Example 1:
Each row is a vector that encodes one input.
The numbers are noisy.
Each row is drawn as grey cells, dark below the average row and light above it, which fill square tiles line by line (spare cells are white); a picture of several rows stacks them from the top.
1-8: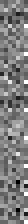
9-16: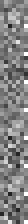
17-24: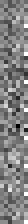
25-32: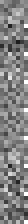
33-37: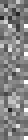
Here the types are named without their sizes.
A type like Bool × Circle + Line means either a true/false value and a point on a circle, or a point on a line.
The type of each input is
Circle + Line.
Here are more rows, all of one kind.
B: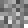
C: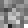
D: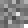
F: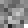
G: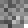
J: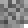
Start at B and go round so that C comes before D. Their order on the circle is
B, C, F, G, J, D.
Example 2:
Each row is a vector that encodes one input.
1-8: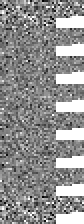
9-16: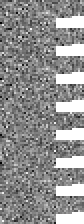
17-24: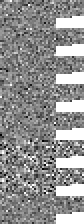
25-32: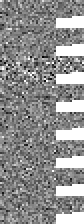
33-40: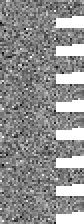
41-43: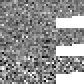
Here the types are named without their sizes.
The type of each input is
List(Circle).
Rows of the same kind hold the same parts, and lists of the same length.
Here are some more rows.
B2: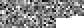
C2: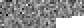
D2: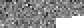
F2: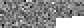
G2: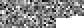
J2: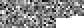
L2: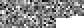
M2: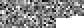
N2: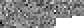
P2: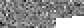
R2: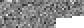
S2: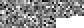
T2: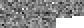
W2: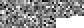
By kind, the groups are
B2, G2, J2, L2, M2, S2, W2
C2, D2
F2, N2, P2, R2, T2

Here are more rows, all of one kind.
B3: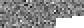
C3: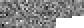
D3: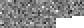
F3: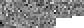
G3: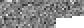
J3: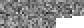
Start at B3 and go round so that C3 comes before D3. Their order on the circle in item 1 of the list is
B3, C3, J3, D3, G3, F3.
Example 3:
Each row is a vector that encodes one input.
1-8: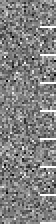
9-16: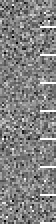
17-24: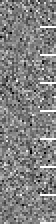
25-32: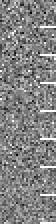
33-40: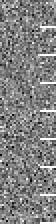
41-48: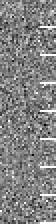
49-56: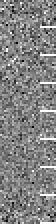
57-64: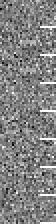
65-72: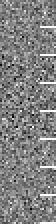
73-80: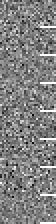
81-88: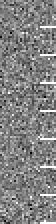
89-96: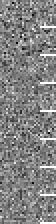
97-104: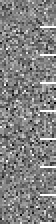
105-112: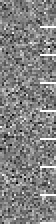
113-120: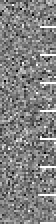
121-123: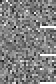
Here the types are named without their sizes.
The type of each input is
Label × Label.
